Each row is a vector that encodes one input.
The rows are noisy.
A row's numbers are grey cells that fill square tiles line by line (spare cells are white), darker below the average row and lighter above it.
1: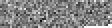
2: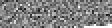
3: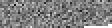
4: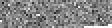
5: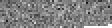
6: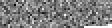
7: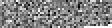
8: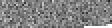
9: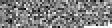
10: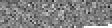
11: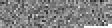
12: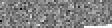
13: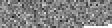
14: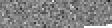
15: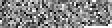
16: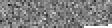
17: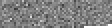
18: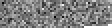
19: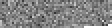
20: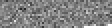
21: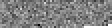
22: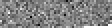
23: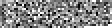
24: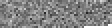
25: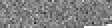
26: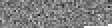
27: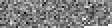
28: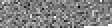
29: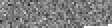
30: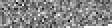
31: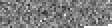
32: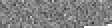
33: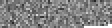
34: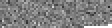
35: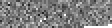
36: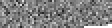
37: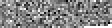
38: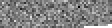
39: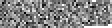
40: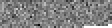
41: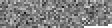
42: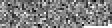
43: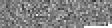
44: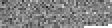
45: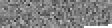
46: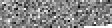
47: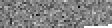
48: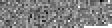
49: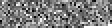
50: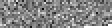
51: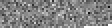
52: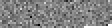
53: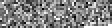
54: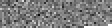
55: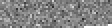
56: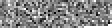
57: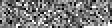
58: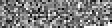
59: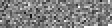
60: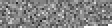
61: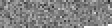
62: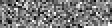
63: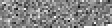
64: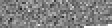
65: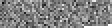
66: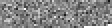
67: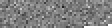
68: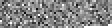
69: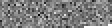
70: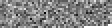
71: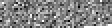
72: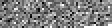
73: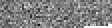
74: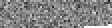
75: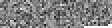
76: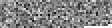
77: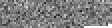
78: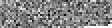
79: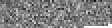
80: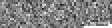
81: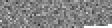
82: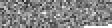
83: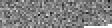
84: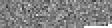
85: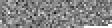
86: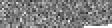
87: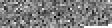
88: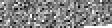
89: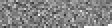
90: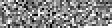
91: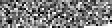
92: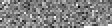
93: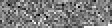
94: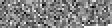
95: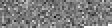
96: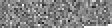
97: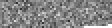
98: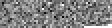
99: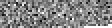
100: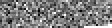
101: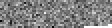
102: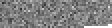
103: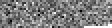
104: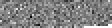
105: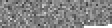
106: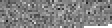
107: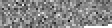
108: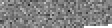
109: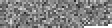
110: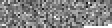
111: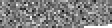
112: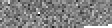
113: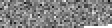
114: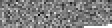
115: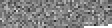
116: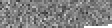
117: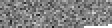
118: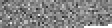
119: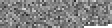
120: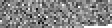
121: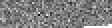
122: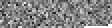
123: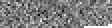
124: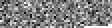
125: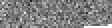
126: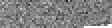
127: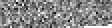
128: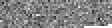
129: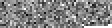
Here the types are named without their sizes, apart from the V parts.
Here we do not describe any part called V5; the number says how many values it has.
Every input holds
a node of a tree, together with either a point on a line and a node of a tree, or a value of V5.
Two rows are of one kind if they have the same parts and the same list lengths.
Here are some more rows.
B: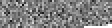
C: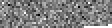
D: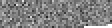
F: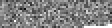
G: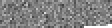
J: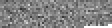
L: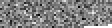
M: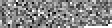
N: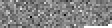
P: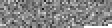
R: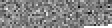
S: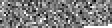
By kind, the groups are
B, C, D, G, L, R, S
F, J, M, N, P

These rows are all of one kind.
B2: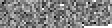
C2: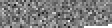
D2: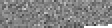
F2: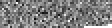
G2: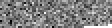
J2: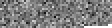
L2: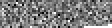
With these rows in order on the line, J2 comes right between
C2 and G2.
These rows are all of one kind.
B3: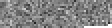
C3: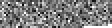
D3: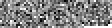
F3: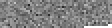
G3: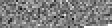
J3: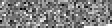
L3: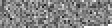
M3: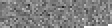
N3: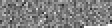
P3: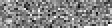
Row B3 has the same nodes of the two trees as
M3 and P3.
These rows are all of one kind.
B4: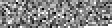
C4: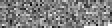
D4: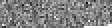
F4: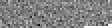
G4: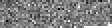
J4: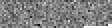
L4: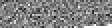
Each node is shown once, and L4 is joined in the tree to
C4 and D4.
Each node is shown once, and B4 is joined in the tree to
D4 and G4.
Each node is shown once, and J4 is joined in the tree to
F4.
